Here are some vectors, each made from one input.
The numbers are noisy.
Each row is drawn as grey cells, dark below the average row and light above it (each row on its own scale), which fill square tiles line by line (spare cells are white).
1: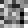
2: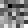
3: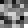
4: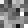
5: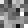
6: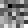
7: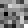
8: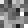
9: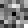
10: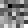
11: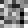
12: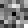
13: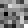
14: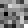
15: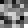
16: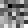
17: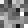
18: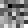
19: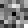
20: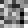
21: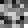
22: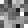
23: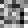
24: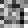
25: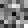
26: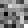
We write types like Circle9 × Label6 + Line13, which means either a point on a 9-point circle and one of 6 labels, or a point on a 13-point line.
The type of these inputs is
Line6.
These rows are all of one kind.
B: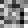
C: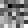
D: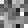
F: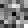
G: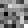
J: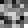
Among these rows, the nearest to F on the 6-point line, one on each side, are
D and G.
